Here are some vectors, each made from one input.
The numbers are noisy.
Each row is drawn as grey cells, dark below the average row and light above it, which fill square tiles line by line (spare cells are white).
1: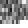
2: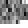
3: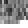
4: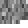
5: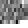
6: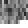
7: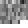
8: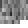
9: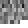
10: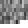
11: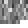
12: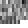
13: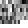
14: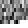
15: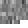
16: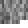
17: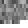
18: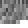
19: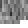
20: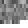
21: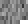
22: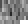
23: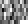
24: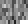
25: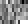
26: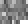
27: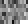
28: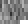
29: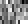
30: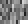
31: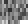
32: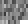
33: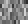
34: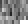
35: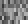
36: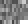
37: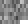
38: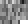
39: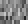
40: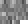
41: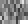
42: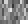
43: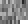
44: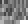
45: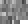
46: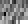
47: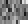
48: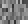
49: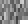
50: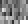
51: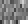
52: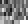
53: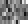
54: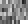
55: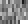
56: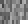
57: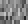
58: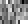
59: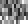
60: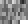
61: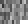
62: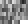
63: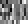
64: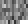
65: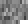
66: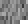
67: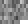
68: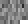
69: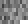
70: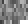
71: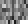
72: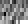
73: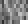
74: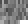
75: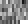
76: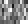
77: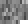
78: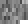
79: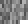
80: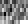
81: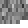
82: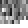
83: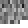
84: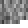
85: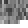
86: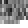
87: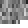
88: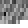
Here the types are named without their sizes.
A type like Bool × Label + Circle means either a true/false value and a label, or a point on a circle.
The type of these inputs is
Line.
